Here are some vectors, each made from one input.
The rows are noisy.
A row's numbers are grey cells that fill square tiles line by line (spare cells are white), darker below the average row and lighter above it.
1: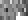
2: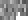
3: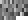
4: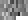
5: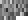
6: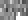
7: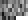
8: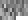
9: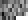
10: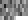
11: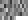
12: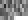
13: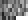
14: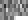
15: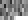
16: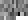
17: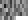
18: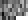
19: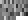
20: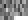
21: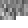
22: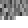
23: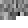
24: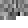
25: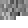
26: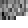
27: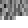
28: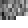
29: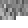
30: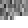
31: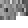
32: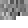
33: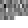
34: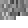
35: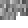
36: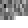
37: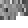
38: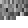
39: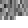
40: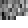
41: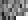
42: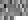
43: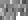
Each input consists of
either a point on a 6-point circle, or a fixed value, or a point on each of two 3-point lines.
